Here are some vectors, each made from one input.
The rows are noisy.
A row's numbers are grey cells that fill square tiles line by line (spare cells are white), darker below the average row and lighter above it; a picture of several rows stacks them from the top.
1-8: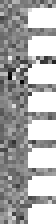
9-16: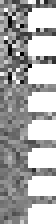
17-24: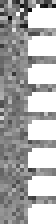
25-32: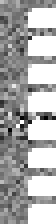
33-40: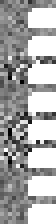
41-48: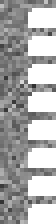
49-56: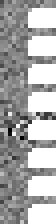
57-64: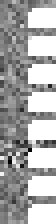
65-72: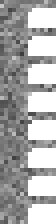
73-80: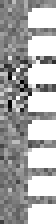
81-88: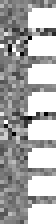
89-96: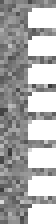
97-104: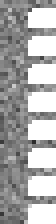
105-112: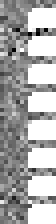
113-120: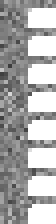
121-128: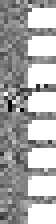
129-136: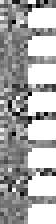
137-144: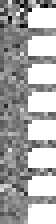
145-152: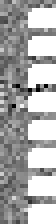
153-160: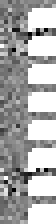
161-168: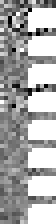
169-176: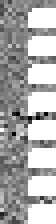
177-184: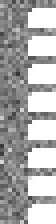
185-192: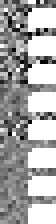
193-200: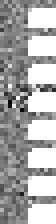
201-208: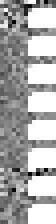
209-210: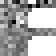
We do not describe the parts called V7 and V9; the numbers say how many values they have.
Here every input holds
either a point on a 6-point line, or a true/false value, a value of V7 and a value of V9.
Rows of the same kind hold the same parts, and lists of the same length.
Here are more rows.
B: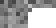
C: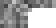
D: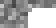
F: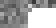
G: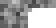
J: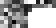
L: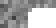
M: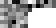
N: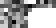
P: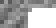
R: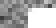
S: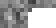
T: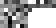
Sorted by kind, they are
B, C, D, F, G, L, P, R, S
J, M, N, T

